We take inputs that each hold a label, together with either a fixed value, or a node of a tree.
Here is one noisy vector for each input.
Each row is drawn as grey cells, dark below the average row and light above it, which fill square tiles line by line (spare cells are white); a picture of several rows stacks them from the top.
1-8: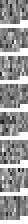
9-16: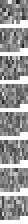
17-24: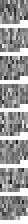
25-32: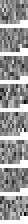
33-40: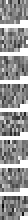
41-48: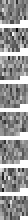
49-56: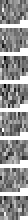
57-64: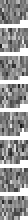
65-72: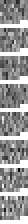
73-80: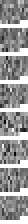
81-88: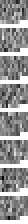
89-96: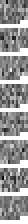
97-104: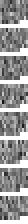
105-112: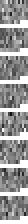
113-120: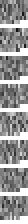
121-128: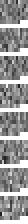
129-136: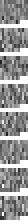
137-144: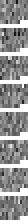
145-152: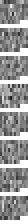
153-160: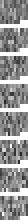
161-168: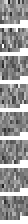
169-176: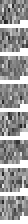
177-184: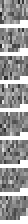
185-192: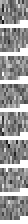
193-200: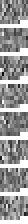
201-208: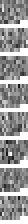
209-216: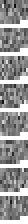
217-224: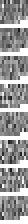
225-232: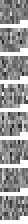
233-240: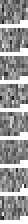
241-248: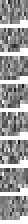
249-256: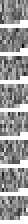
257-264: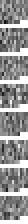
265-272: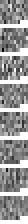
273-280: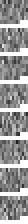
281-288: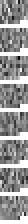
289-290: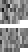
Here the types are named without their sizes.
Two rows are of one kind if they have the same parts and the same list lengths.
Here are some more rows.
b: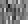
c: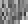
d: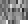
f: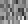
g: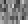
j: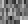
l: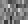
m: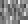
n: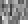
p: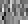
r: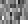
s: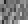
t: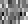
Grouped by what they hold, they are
b, d, f, g, j, l, m, p, s
c, n, r, t

